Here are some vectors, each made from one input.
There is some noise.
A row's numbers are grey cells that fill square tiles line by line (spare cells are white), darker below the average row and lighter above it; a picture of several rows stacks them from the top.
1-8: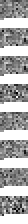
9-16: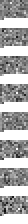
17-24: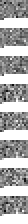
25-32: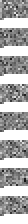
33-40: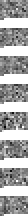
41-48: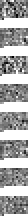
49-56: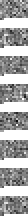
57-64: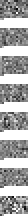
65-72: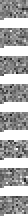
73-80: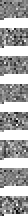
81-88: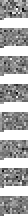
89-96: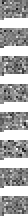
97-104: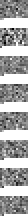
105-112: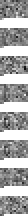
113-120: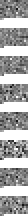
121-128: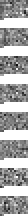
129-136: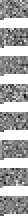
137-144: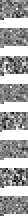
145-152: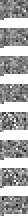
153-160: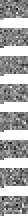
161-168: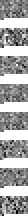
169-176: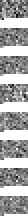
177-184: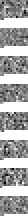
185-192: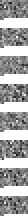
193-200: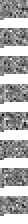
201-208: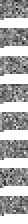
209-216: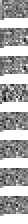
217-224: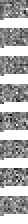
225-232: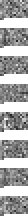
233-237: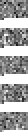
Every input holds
a point on a 9-point circle and a true/false value.
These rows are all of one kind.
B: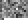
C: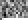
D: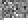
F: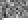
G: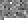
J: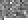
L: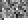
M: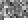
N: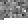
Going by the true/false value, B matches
L and M.
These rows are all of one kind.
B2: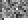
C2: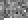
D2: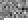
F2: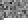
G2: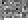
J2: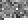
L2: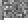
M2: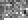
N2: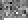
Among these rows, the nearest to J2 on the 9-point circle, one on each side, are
B2 and C2.
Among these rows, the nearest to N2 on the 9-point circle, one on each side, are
F2 and M2.
